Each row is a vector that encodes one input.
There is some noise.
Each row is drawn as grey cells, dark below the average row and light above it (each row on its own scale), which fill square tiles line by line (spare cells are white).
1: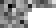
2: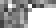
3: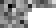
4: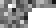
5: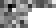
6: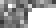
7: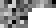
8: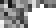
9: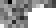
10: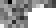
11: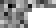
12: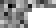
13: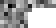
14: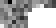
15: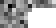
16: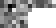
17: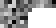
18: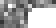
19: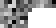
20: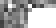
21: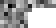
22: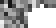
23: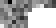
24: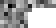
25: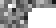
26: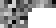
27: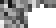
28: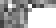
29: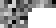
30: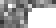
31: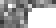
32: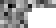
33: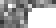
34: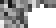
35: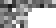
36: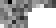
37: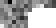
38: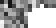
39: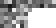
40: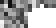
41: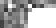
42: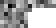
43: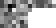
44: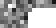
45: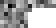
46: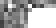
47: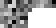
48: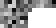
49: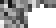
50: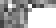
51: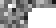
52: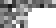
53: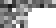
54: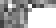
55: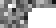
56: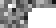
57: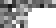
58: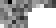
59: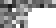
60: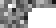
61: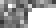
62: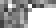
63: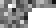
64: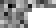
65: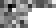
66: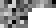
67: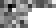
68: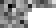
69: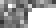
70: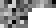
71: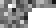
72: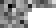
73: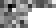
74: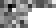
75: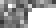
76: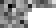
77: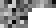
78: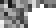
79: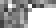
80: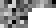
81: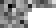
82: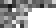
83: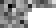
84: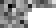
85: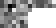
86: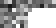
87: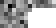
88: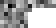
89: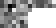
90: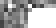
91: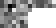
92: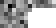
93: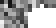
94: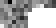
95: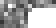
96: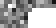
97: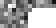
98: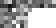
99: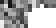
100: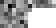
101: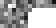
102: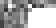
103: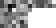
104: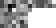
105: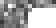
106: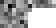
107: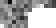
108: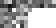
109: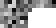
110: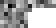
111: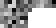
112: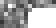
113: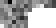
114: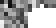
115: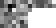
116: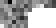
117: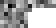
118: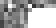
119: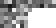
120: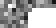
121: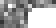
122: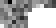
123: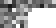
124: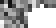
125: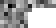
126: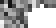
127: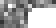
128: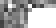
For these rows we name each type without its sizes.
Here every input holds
a point on a line.
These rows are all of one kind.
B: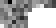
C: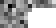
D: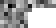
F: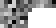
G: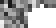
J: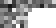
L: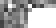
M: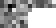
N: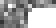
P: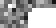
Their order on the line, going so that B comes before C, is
L, N, P, F, B, G, D, C, M, J.
